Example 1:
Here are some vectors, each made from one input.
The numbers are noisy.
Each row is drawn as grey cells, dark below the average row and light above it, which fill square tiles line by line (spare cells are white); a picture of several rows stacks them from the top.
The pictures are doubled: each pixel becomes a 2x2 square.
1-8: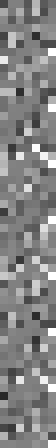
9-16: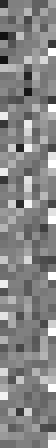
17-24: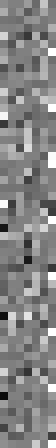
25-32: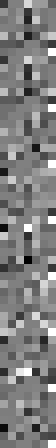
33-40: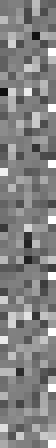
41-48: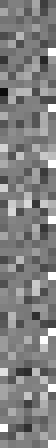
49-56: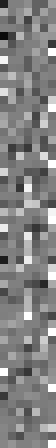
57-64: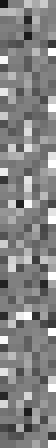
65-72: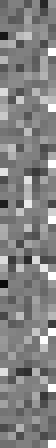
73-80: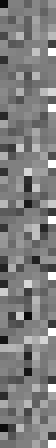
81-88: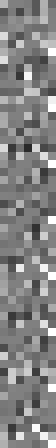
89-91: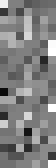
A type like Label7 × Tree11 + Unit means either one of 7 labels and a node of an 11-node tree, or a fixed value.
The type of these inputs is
Bool × Bool × Bool × Label7.
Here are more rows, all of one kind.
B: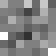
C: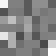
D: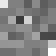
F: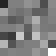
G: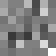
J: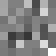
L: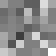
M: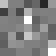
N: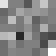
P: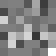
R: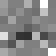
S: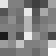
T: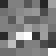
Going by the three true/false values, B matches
G, J and R.
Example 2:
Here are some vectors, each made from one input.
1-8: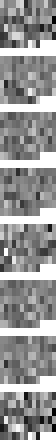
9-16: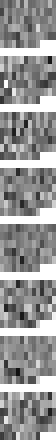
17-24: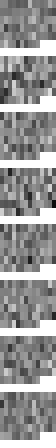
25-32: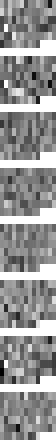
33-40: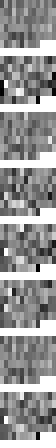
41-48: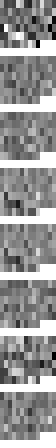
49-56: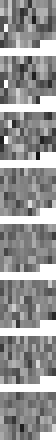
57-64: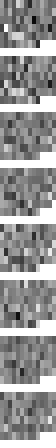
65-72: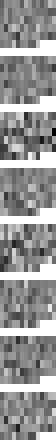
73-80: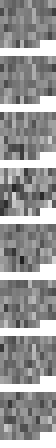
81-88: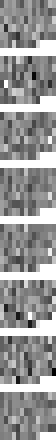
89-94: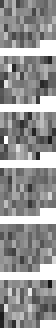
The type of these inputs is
Bool × Bool × Bool × Bool + Tree9.
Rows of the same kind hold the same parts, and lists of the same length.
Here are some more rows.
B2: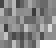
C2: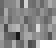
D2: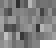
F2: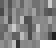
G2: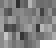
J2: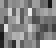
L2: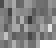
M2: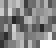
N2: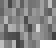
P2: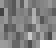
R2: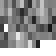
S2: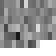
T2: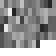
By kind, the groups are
B2, C2, D2, F2, G2, L2, N2, P2, S2
J2, M2, R2, T2

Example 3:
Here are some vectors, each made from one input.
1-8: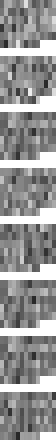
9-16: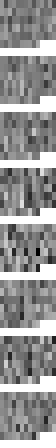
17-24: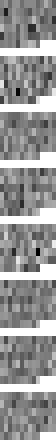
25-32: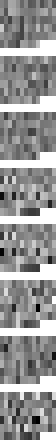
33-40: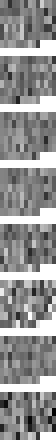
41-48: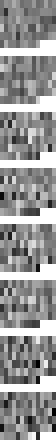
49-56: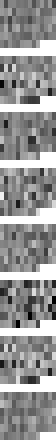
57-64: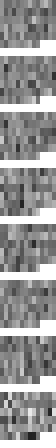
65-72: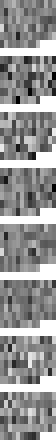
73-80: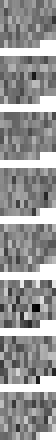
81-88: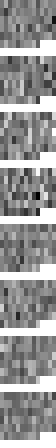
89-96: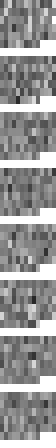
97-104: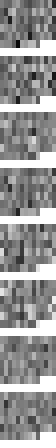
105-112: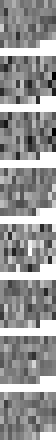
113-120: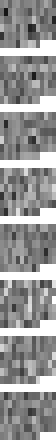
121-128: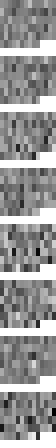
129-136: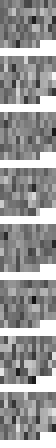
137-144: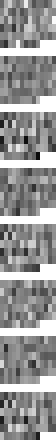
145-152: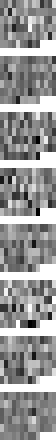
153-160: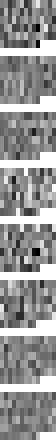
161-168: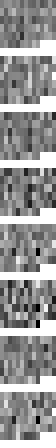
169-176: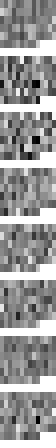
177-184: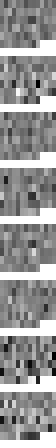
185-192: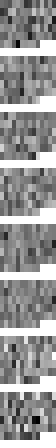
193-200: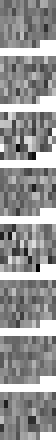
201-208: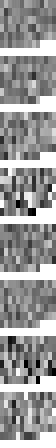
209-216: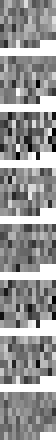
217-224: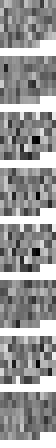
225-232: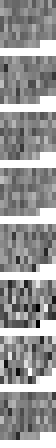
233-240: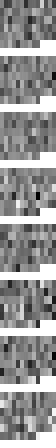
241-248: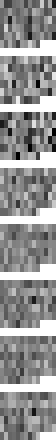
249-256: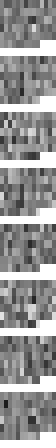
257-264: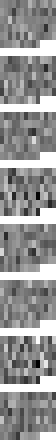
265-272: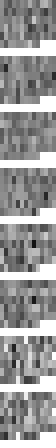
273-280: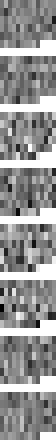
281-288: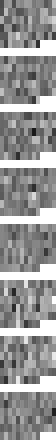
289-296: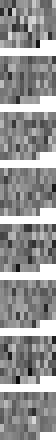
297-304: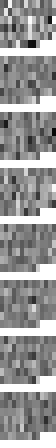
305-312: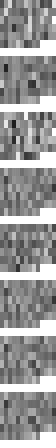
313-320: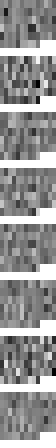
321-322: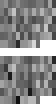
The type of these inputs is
Bool × Bool × Bool × Bool + Tree10.
